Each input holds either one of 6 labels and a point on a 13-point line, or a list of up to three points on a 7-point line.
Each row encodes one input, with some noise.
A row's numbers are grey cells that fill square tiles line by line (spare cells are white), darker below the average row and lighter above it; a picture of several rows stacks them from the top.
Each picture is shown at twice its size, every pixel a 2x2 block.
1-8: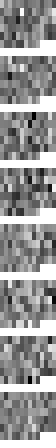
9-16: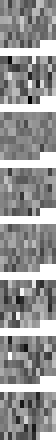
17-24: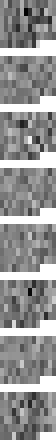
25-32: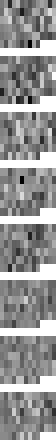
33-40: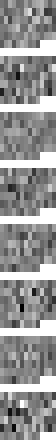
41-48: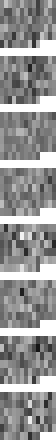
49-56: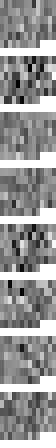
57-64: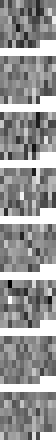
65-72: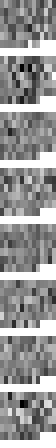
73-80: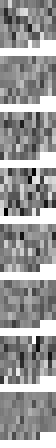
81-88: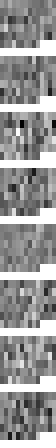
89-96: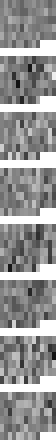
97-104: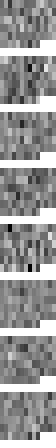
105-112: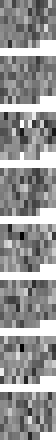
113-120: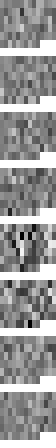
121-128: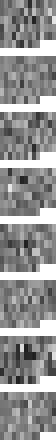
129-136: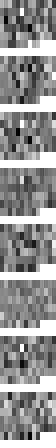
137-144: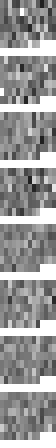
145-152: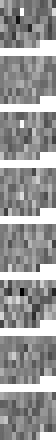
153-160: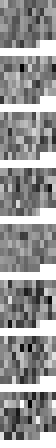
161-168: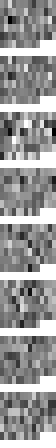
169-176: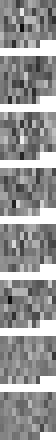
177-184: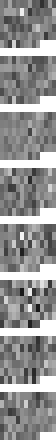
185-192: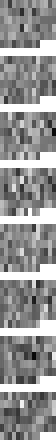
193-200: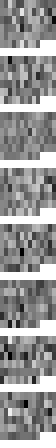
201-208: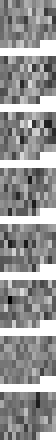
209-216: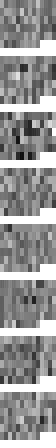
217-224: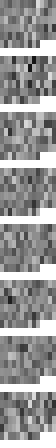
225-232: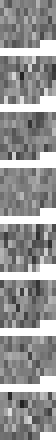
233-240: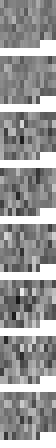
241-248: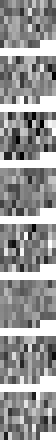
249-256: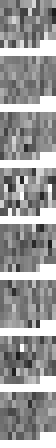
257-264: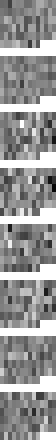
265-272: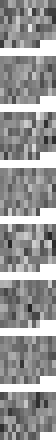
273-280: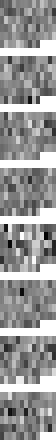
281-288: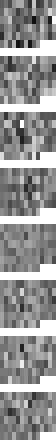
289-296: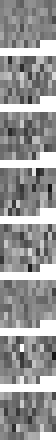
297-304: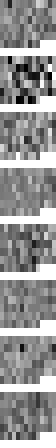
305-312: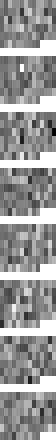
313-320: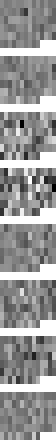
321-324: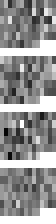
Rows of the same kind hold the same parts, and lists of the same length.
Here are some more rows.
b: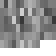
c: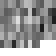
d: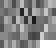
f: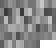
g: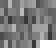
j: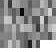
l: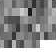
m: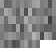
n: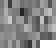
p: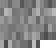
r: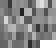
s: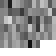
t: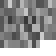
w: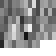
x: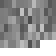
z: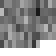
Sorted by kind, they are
b, c, m
d, g, l, t, z
f, r, s, x
j, n, p
w

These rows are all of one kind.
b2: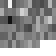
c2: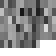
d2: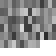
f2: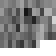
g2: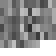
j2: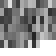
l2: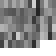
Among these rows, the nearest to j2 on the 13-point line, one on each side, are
f2 and g2.
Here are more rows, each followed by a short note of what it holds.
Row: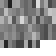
a list of two items
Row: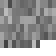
a list of one item
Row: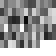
one of 6 labels and a point on a 13-point line
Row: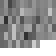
the empty list
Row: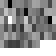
a list of three items
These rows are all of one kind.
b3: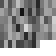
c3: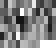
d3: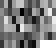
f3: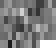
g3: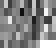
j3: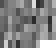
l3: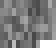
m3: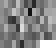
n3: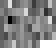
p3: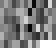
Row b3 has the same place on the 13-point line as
f3, l3 and n3.
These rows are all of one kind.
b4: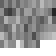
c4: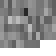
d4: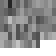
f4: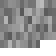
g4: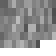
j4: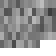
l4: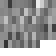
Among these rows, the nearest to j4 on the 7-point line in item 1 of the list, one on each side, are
f4 and l4.
